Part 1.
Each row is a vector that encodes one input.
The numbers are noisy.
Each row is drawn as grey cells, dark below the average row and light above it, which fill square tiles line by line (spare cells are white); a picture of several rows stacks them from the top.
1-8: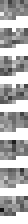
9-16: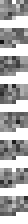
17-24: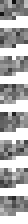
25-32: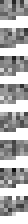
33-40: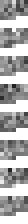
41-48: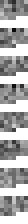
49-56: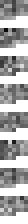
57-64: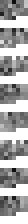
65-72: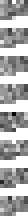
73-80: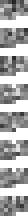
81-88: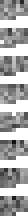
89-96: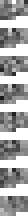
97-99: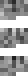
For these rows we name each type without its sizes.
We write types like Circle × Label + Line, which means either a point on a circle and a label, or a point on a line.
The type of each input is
Bool × Bool × Bool × Bool × Line.
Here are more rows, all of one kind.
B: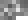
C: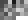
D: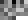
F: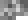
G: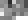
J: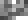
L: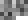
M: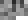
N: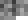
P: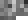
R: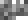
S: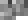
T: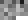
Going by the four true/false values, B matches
C, D, F and T.
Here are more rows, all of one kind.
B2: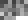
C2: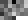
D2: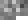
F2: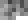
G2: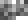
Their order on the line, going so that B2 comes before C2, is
B2, C2, F2, D2, G2.
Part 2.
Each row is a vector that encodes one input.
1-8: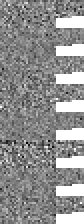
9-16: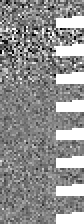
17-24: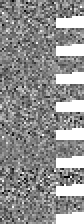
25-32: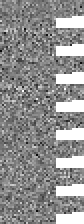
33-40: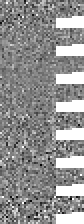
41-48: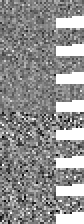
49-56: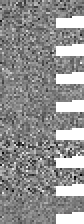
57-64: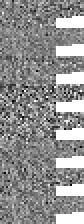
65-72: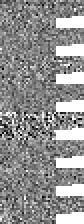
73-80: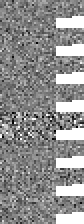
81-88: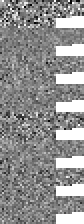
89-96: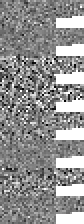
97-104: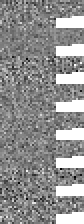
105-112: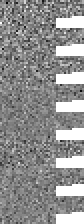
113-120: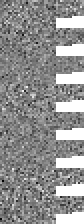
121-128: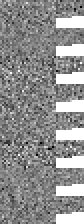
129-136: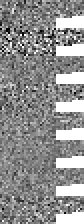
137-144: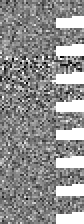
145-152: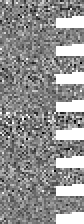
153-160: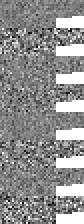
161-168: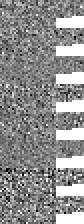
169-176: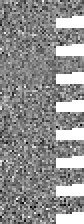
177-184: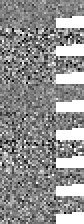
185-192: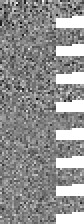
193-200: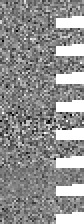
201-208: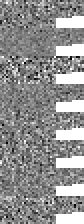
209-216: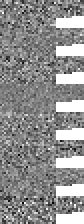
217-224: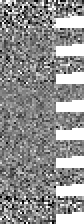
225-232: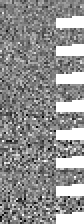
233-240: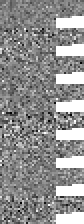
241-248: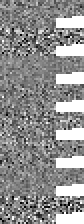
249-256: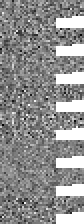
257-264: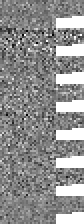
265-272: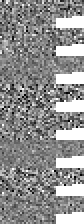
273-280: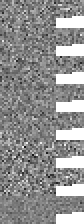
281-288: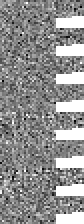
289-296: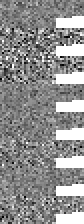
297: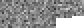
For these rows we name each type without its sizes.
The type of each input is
List(Circle).
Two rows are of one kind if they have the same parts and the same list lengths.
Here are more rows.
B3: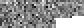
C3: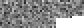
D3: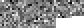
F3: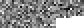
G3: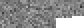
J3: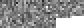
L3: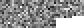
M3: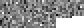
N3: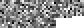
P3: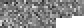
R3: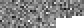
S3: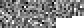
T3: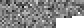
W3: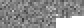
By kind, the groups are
B3, L3, M3, N3, S3
C3, F3, G3, J3, P3, R3, T3, W3
D3

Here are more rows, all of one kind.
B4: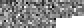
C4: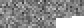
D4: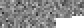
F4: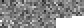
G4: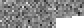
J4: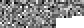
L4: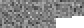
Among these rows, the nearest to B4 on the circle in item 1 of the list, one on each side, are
F4 and L4.
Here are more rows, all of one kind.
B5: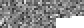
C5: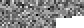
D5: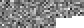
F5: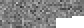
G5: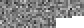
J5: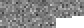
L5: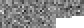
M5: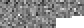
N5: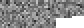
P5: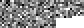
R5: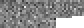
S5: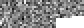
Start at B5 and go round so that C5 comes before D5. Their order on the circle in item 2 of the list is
B5, S5, C5, M5, J5, D5, P5, L5, F5, G5, R5, N5.
